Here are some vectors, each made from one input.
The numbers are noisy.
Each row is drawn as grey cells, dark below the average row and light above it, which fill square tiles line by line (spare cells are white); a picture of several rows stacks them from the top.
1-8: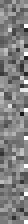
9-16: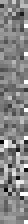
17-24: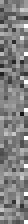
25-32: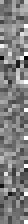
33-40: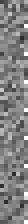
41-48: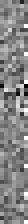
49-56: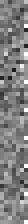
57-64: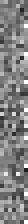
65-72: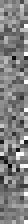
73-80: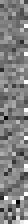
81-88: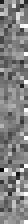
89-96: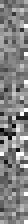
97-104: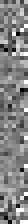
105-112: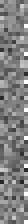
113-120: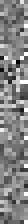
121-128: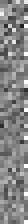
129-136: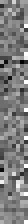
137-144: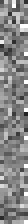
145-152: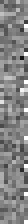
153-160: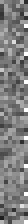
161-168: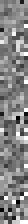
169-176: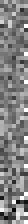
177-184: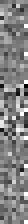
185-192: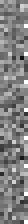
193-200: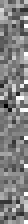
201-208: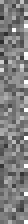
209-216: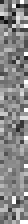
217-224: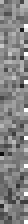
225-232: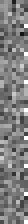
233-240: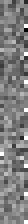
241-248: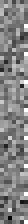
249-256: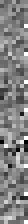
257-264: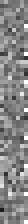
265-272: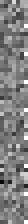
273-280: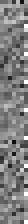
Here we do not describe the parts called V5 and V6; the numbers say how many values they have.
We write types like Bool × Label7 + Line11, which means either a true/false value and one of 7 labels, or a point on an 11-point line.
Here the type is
(Label10 + Line7) × (Tree12 + Unit) × V6 + V5.
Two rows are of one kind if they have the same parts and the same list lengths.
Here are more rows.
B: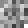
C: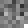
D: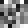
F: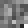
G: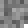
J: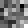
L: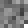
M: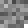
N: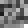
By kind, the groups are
B, M
C, J, L
D
F, N
G

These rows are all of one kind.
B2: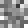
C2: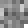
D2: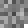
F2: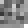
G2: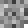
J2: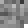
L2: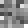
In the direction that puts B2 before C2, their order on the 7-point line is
D2, B2, L2, C2, J2, F2, G2.
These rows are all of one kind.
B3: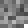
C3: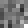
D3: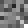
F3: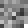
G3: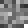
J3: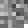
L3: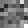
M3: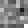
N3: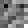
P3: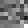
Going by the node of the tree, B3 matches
C3, D3 and M3.
